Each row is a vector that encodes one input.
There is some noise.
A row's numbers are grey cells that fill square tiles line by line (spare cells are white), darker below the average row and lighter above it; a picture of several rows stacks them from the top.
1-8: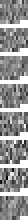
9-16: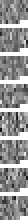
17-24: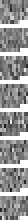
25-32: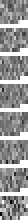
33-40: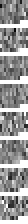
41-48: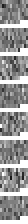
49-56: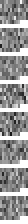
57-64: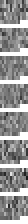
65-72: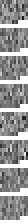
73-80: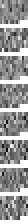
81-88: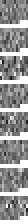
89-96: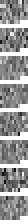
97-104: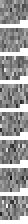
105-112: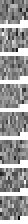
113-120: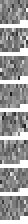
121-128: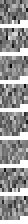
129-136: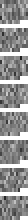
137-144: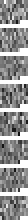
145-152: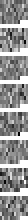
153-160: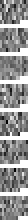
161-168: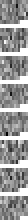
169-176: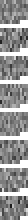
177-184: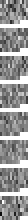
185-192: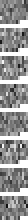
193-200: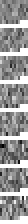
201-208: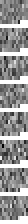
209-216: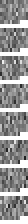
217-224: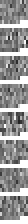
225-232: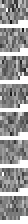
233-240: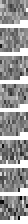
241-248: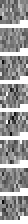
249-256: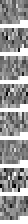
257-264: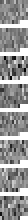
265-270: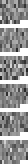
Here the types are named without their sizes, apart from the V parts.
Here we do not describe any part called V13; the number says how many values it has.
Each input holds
a label and a value of V13, together with either a fixed value, or four true/false values.
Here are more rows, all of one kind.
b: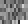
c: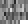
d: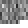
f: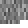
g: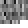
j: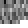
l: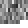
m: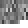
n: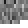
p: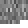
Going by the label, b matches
c, g and l.
